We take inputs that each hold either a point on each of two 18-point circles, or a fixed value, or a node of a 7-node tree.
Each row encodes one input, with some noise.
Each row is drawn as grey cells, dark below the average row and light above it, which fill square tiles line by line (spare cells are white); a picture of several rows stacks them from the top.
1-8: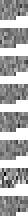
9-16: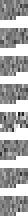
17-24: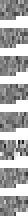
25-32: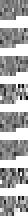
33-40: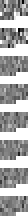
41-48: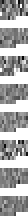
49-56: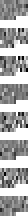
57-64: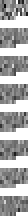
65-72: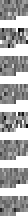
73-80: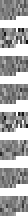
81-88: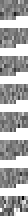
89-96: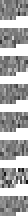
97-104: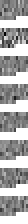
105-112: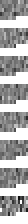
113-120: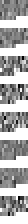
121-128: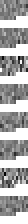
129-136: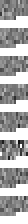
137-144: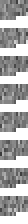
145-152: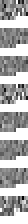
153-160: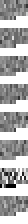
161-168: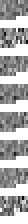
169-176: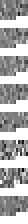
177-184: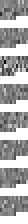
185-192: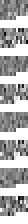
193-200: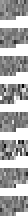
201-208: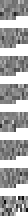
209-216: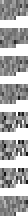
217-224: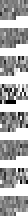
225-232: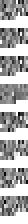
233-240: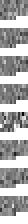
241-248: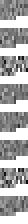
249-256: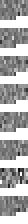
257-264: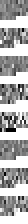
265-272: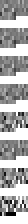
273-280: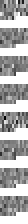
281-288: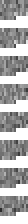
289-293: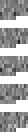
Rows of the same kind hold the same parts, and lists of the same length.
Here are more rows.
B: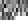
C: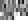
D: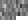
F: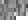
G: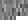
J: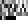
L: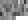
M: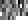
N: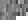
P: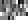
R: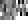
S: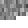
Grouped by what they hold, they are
B, C, M, P, R
D, F, G, L, N, S
J

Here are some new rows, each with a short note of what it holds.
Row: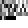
a fixed value
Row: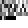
a fixed value
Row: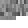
a point on each of two 18-point circles
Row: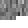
a point on each of two 18-point circles
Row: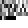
a fixed value
